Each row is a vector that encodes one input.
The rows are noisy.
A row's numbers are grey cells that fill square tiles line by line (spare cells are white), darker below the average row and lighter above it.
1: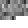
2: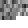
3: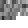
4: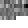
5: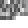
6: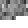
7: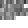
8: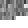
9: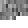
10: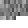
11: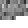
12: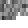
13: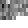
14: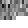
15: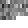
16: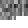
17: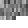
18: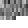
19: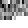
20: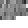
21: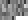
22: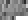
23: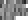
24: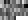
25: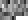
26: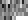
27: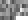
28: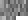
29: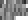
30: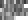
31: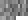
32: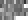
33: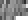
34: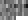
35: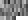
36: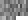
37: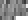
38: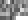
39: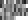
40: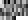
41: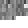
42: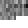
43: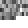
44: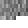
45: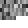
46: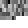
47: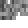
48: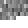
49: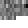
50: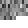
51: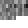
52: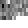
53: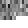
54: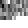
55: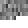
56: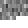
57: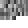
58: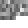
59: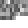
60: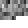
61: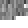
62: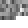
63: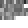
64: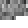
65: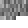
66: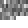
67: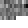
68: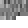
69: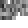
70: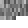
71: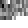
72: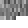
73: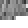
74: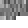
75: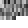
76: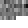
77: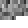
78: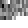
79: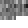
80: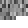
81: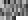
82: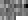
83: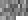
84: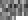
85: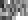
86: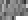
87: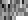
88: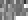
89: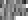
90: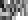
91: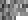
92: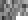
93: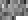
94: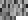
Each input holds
either a point on a 4-point line, or a point on a 5-point line.
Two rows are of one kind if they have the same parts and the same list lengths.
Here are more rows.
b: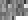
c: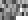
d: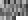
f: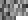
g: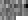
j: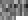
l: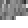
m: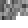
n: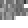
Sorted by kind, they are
b, d, g, j, l, n
c, f, m

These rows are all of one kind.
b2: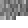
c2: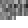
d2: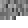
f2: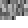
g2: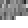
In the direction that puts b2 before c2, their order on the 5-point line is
g2, f2, d2, b2, c2.
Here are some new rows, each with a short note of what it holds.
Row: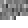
a point on a 5-point line
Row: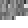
a point on a 5-point line
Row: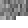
a point on a 5-point line
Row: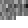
a point on a 5-point line
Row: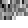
a point on a 4-point line
